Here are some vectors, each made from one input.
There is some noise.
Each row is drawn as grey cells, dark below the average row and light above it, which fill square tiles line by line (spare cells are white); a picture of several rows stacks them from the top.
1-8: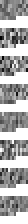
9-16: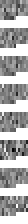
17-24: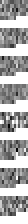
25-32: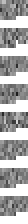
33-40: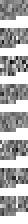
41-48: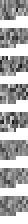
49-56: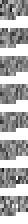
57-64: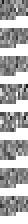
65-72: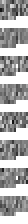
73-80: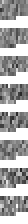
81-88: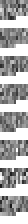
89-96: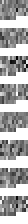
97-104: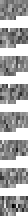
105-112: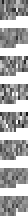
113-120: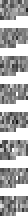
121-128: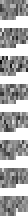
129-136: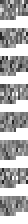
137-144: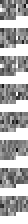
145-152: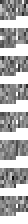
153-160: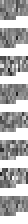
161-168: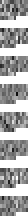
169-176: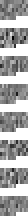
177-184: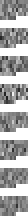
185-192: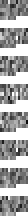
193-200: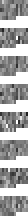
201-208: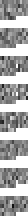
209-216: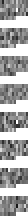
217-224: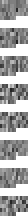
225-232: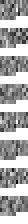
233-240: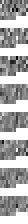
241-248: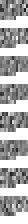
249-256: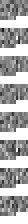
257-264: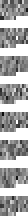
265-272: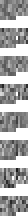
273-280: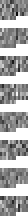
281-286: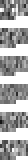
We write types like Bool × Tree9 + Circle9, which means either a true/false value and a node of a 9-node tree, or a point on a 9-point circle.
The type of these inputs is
Line5 + List3(Line7) + Tree11.
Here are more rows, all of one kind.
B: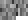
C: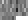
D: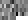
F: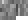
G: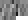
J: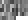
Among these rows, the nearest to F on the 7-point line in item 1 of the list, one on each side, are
B and J.
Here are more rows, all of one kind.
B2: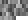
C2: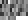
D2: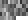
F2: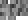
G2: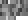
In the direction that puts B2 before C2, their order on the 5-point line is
B2, D2, G2, F2, C2.
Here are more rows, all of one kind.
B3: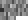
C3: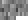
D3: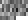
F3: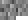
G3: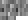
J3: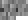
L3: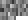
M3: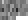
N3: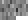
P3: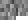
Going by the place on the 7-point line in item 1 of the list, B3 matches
C3, D3, G3 and N3.
